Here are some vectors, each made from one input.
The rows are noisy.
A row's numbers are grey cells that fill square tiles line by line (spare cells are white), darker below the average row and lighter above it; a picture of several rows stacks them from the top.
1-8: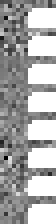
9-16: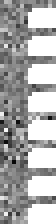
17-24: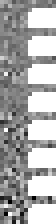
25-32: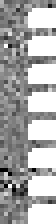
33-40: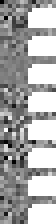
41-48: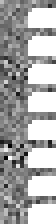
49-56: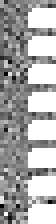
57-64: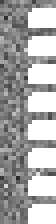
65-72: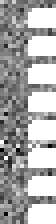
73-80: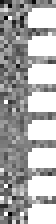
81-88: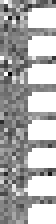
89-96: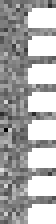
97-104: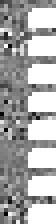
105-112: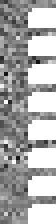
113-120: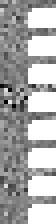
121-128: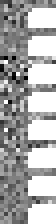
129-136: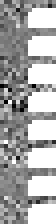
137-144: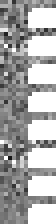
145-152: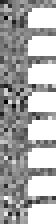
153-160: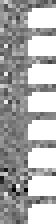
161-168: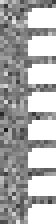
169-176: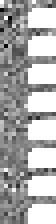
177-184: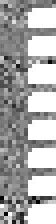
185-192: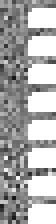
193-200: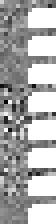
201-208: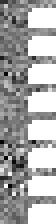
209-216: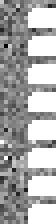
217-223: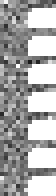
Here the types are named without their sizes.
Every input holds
a point on a line and a node of a tree, together with either a fixed value, or a node of a tree.
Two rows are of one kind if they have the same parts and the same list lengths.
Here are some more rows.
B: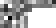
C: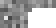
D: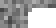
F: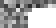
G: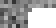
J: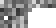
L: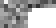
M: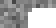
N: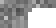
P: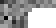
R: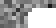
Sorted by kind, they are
B, C, D, L, R
F, G, J, M, N, P

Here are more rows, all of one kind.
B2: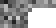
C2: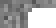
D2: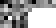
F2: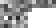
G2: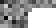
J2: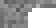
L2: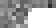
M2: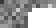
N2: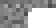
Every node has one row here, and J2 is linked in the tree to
G2.
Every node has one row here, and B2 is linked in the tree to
C2, G2 and M2.
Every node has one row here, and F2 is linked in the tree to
M2.
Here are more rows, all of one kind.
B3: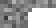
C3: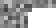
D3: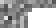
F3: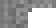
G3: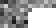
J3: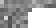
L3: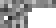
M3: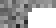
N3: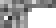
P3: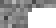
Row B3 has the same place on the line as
C3, D3 and P3.
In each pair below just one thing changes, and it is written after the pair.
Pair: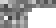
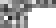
the node of one of the two trees
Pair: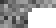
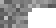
the place on the line
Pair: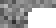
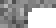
the place on the line
